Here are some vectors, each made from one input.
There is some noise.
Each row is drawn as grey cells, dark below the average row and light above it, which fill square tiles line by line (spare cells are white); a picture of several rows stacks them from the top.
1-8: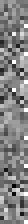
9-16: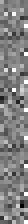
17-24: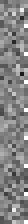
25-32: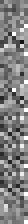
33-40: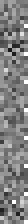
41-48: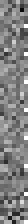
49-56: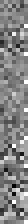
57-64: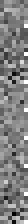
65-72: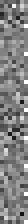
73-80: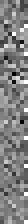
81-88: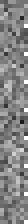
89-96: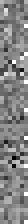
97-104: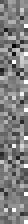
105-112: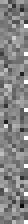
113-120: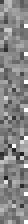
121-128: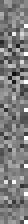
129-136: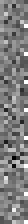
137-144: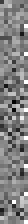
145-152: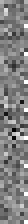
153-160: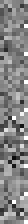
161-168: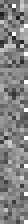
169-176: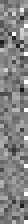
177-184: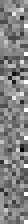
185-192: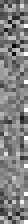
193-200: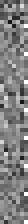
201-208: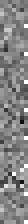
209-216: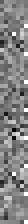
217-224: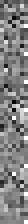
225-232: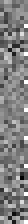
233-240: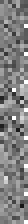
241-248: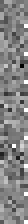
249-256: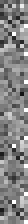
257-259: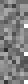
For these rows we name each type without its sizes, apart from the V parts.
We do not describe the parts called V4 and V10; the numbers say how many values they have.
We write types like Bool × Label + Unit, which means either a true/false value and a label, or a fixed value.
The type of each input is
(Bool × Bool × Bool + V4) × V10 + Line.
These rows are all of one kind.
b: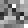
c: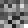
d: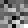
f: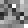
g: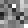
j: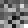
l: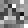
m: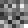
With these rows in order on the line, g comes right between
f and m.
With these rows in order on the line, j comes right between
c and d.
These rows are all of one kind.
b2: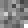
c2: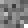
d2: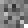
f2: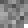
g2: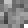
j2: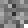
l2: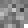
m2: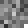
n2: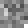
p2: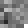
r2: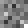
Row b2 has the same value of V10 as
c2, d2 and r2.
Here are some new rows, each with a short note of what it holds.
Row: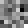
a value of V4 and a value of V10
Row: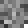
a value of V4 and a value of V10
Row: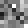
a point on a line
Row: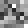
a point on a line
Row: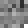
three true/false values and a value of V10
